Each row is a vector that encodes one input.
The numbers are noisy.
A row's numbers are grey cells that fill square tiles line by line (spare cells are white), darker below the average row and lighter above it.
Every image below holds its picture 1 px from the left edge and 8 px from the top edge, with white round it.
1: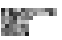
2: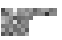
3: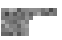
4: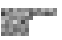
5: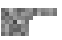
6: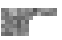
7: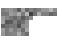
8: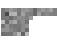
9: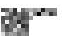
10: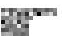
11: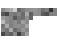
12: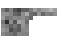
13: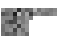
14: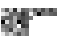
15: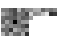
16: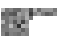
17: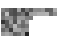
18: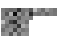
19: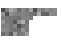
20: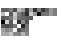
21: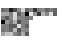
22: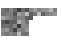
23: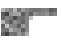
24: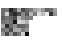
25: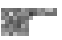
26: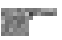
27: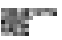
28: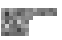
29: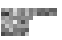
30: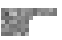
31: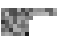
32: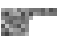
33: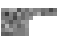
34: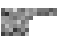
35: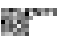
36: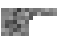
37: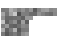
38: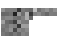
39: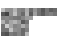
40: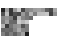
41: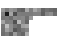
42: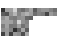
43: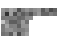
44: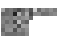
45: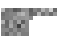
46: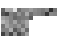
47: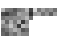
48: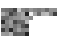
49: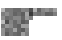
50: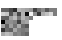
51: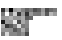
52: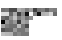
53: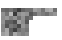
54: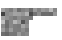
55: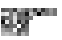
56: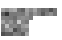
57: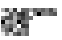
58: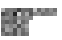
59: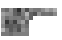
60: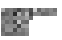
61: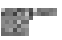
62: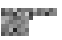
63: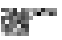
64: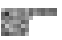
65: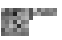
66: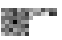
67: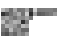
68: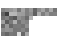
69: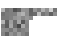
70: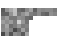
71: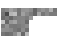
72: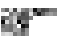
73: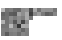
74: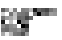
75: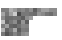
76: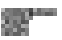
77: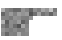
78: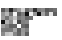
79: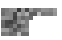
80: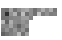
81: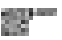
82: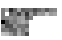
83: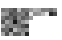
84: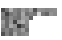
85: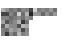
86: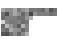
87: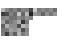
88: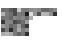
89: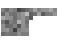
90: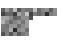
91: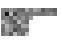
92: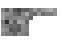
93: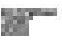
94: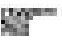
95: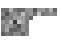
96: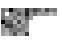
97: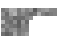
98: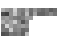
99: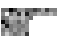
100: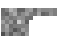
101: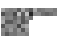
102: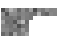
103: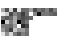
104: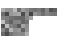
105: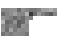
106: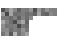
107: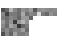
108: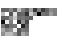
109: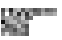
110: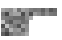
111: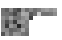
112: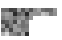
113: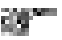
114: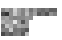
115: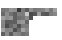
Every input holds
a node of an 11-node tree, together with either a point on a 3-point line and a point on a 4-point line, or four true/false values.
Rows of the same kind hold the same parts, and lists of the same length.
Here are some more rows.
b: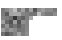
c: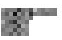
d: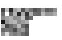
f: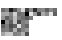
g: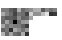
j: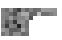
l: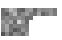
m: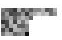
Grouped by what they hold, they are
b, c, j, l
d, f, g, m

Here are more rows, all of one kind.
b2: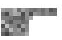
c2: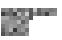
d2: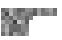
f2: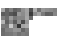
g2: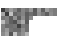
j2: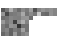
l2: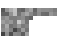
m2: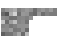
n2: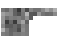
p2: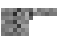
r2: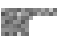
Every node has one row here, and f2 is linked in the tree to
j2.
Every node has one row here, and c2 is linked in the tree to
l2.
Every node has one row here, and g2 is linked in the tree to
d2.
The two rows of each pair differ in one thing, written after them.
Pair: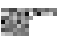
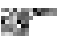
the place on the 3-point line
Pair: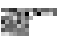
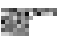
the node of the tree
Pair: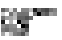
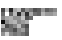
the place on the 3-point line
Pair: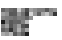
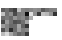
the node of the tree
